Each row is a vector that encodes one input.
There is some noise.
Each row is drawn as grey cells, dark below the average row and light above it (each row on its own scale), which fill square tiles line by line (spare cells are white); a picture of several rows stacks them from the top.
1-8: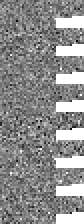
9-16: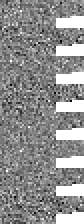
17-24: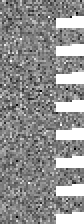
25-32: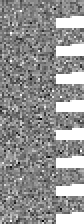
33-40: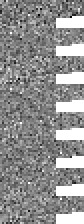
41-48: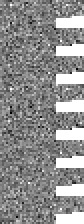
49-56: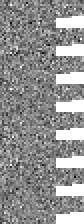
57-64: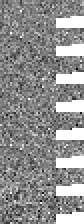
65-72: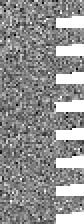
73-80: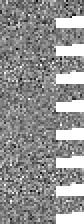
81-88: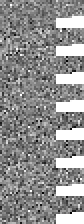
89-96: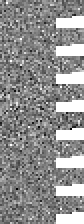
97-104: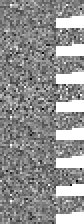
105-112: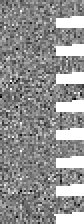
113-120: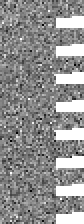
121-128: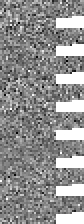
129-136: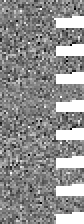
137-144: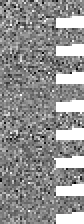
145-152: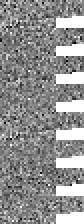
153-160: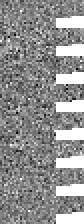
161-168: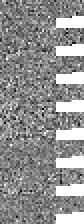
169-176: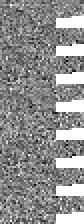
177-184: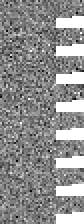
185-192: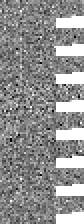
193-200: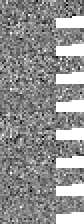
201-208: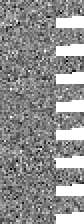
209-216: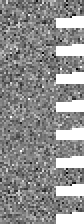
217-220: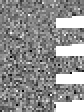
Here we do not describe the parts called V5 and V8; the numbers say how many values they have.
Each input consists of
a value of V5, together with either a fixed value, or a node of a 10-node tree, a true/false value and a value of V8.
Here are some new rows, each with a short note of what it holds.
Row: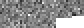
a value of V5
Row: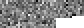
a value of V5
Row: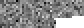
a node of a 10-node tree, a true/false value, a value of V5 and a value of V8
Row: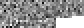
a node of a 10-node tree, a true/false value, a value of V5 and a value of V8
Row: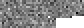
a node of a 10-node tree, a true/false value, a value of V5 and a value of V8
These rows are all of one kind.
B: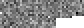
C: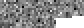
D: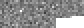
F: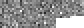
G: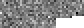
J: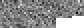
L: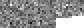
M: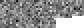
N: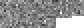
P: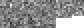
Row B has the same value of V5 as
G and J.
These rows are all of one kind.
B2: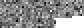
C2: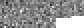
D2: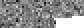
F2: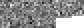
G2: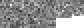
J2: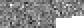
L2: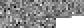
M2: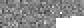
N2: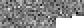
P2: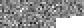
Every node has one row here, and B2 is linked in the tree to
D2 and M2.
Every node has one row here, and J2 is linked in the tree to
F2.
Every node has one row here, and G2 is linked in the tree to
N2 and P2.
